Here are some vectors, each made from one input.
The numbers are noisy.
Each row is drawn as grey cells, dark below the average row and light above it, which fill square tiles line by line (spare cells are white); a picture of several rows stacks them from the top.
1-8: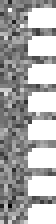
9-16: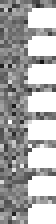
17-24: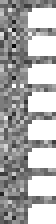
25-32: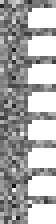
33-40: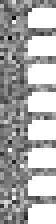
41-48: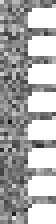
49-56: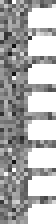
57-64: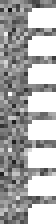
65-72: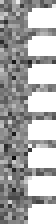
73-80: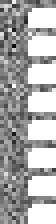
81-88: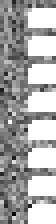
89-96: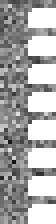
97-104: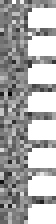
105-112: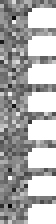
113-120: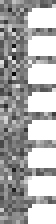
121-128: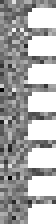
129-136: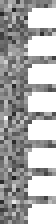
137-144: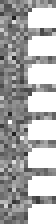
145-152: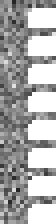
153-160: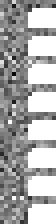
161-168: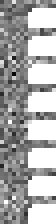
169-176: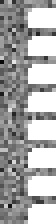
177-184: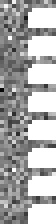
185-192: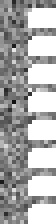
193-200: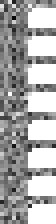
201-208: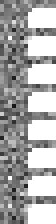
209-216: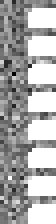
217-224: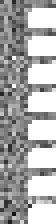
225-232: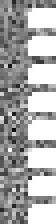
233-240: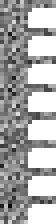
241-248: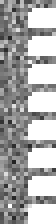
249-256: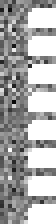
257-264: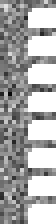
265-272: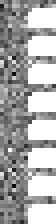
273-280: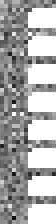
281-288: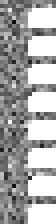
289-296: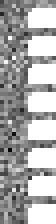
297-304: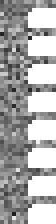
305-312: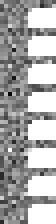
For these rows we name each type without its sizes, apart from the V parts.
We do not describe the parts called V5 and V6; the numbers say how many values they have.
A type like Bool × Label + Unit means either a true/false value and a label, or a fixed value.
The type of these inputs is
(Circle + V6) × Tree + Line × List(V5).
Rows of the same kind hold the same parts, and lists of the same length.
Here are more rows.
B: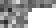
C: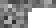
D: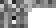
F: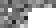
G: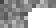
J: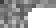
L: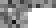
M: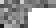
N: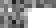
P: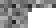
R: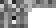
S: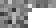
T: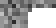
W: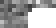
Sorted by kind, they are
B, C
D, N, R
F, P, T, W
G, J, L
M, S

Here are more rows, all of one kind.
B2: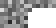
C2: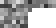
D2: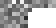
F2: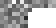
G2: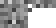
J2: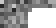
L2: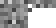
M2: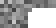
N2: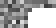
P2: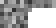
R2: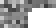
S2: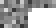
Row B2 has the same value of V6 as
D2 and F2.
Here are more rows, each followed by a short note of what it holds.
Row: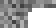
a point on a line, together with a list of two items
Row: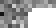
a point on a line, together with a list of two items
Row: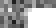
a point on a line, together with the empty list
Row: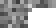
a node of a tree and a value of V6
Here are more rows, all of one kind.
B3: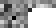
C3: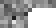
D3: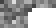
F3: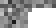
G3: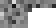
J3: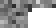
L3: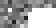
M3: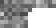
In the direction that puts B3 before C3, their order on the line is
B3, C3, D3, M3, J3, G3, F3, L3.
